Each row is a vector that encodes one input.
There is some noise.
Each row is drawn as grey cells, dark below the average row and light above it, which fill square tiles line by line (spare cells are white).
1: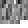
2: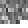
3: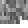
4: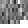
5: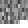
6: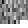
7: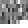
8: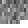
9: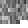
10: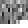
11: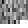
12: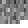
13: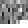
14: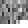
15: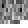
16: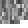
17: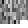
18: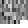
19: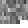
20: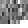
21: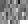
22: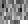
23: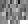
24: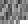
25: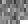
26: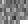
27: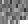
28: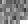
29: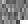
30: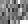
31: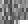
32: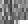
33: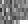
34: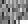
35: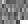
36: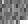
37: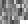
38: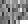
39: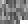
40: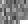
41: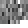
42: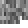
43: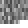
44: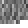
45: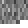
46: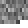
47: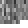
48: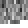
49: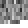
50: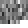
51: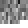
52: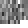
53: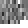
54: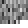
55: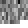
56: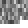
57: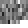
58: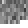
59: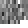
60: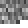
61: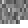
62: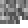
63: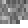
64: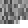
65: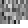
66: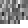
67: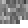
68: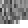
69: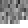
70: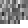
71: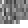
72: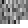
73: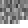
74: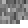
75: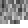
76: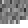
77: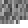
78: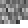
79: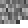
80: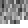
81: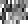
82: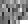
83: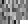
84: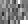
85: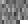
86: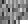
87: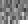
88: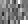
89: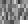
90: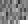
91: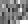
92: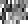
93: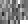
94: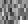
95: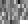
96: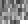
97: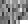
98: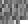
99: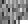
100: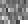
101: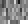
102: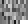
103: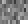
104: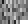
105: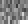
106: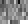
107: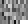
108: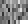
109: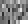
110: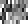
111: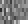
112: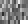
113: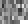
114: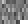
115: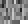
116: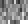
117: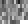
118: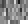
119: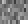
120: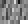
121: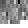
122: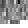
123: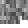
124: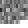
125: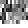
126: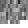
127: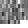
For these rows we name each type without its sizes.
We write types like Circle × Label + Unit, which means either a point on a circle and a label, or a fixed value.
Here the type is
List(Line).
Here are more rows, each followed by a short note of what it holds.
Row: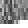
a list of two items
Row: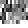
the empty list
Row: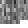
a list of two items
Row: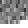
a list of two items
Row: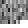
a list of one item
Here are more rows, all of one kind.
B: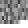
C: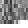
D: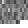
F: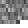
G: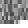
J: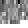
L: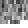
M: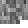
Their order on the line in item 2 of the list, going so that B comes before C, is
F, D, L, J, B, M, G, C.
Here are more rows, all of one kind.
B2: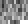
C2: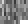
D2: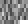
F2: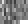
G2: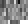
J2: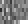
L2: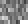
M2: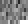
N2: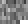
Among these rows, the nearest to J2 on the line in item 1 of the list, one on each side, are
F2 and M2.
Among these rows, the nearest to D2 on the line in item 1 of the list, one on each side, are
G2 and M2.
